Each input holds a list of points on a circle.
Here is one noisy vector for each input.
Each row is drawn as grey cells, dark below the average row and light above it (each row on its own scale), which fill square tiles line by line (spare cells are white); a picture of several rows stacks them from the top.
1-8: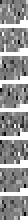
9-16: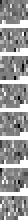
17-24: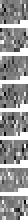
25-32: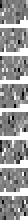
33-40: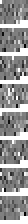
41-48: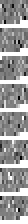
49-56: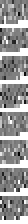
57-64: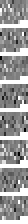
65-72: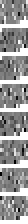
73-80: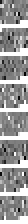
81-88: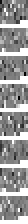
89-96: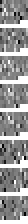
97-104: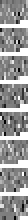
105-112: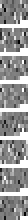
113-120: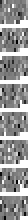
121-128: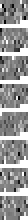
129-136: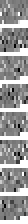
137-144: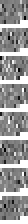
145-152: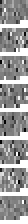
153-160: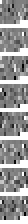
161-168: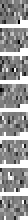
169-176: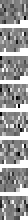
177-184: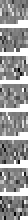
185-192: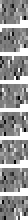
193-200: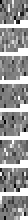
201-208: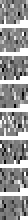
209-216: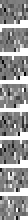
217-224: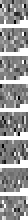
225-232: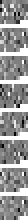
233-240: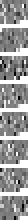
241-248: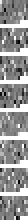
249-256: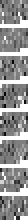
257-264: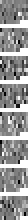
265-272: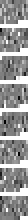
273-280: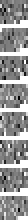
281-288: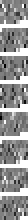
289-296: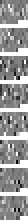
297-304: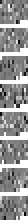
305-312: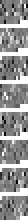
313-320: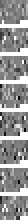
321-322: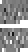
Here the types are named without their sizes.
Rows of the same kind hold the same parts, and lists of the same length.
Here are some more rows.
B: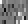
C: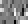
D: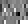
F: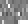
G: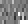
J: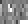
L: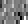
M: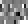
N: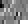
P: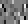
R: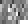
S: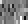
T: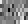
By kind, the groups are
B, F, G, M, S, T
C
D, J, L, N, P, R

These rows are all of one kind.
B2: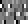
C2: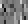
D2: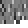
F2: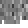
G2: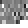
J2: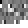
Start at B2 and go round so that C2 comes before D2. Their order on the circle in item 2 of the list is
B2, G2, C2, F2, J2, D2.
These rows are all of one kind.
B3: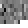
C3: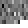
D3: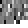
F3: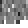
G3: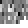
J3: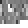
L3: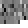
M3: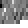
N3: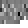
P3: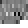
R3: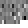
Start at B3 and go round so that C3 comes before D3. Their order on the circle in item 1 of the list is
B3, L3, C3, R3, M3, N3, P3, F3, G3, J3, D3.
